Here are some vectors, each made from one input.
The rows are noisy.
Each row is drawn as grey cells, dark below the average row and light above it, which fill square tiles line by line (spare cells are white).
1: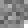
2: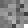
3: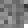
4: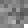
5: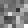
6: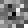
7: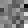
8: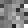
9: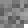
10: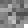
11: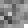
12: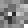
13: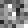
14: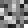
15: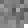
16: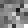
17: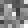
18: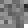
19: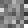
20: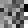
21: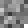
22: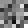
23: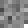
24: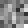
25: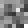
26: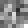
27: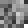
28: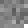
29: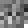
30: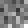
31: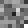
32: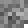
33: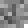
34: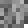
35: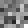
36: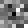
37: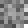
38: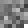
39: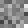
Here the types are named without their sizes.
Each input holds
a node of a tree.
